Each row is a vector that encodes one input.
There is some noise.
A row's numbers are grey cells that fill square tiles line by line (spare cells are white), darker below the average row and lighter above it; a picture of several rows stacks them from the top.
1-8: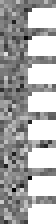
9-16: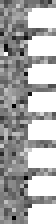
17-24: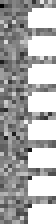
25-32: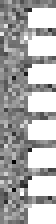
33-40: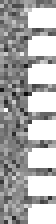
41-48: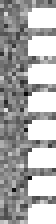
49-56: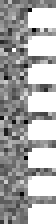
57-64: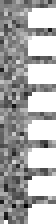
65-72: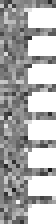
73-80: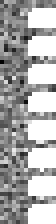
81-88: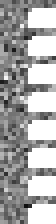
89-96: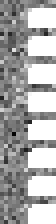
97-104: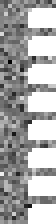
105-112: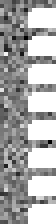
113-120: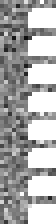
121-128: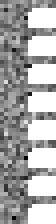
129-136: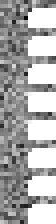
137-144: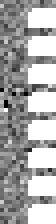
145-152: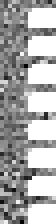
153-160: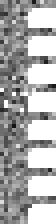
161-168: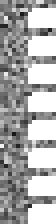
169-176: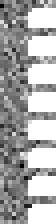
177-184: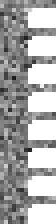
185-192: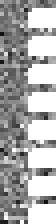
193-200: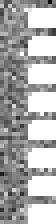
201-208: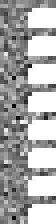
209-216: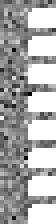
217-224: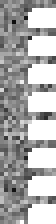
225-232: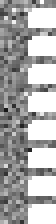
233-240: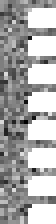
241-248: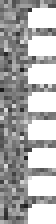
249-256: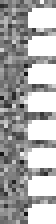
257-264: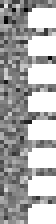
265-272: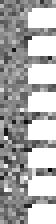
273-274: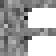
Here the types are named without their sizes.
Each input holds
a point on a line, together with either a point on a line, or a node of a tree.
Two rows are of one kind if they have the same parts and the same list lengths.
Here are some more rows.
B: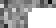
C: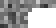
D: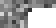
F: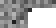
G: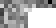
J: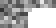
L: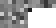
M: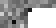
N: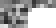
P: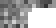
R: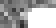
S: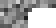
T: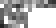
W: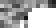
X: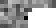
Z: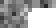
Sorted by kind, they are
B, C, G, J, P, R, T, Z
D, F, L, M, N, S, W, X

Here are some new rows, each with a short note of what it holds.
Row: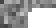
a point on each of two lines
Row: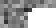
a point on a line and a node of a tree
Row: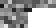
a point on a line and a node of a tree
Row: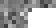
a point on each of two lines
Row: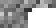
a point on a line and a node of a tree
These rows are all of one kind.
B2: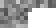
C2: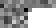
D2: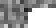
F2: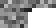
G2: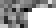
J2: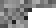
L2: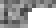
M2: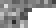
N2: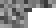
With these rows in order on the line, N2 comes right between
C2 and J2.
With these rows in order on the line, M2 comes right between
J2 and L2.
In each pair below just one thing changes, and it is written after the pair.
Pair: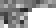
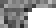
the place on the line
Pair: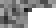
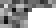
the node of the tree
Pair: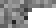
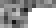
the node of the tree
